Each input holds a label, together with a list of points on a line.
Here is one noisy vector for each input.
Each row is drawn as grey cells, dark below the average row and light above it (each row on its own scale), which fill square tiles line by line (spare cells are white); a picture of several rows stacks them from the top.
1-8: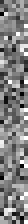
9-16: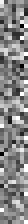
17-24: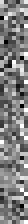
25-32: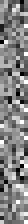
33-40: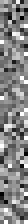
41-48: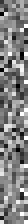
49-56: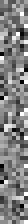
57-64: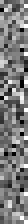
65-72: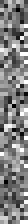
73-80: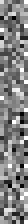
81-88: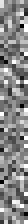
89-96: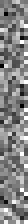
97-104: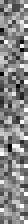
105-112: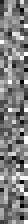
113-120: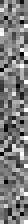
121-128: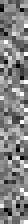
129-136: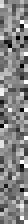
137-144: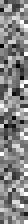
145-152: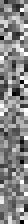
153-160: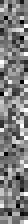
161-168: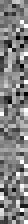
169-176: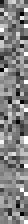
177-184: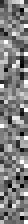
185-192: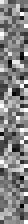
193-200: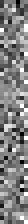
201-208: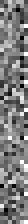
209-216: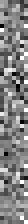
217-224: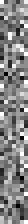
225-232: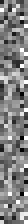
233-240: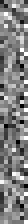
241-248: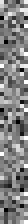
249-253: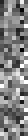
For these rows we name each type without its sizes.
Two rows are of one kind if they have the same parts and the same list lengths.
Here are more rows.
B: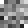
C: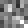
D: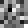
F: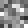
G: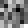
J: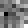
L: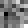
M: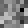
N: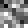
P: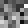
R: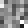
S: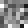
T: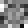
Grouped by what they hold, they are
B, C, F, R, S
D, J, L, P, T
G, M, N

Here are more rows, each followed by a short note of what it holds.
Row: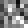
a label, together with a list of one item
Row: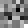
a label, together with a list of one item
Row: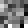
a label, together with a list of two items
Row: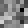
a label, together with the empty list
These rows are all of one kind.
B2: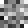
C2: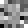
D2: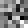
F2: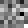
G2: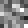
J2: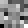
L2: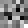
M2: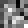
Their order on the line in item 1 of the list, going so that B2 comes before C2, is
D2, B2, C2, L2, J2, F2, G2, M2.
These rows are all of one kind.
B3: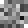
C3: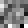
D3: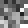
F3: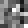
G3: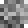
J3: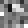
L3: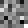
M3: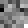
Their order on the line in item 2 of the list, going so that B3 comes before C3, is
B3, J3, C3, F3, D3, M3, L3, G3.
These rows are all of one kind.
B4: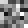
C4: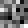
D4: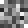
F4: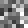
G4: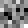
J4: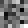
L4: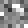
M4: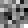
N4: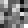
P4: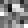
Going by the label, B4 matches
D4 and N4.
